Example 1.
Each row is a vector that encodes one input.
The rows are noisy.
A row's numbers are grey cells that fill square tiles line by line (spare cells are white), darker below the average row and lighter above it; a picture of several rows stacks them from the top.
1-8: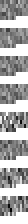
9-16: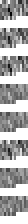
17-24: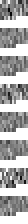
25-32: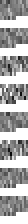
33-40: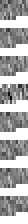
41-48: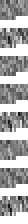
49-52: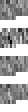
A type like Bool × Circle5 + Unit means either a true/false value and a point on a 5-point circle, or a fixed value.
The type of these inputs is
List2(Line6).
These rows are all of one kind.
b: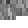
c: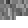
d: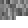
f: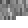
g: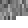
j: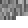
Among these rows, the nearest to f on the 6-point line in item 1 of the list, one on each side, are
b and g.
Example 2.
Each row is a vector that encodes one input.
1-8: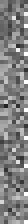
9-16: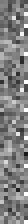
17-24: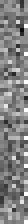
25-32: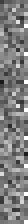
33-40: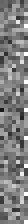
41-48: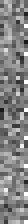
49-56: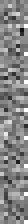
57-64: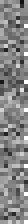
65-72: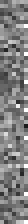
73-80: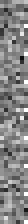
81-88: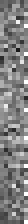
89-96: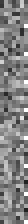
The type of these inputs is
Bool × Bool × Bool × Bool + Line13.
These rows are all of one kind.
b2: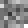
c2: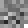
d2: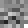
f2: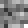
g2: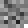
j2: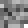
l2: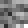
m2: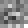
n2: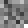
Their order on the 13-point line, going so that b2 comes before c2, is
l2, f2, j2, b2, n2, g2, c2, d2, m2.
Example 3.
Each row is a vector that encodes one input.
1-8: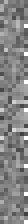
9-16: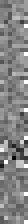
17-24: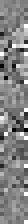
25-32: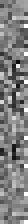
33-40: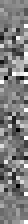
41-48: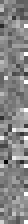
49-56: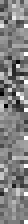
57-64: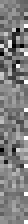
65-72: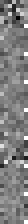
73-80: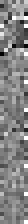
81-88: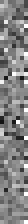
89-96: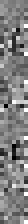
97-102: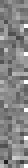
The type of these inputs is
Bool × Bool × Bool × Bool + Label4.
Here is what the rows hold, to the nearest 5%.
About 15% of them hold one of 4 labels. The rest hold four true/false values.
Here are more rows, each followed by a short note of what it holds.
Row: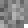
four true/false values
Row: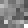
four true/false values
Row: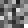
one of 4 labels
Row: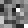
one of 4 labels
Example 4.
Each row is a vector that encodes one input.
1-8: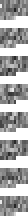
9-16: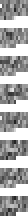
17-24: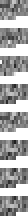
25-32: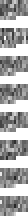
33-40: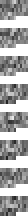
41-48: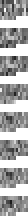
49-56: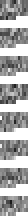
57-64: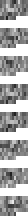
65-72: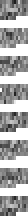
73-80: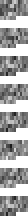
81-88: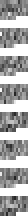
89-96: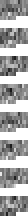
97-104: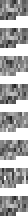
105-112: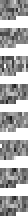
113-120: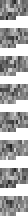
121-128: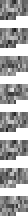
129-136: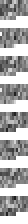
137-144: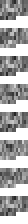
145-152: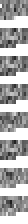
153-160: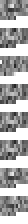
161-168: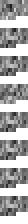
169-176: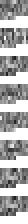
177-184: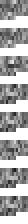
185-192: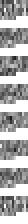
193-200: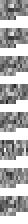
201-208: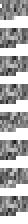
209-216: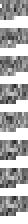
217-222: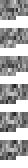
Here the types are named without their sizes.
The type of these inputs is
Line × Line + Tree + Unit.
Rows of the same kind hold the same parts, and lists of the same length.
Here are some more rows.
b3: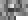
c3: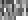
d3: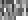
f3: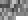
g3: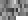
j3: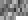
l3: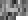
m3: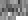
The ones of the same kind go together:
b3, f3, g3, j3, m3
c3, d3
l3

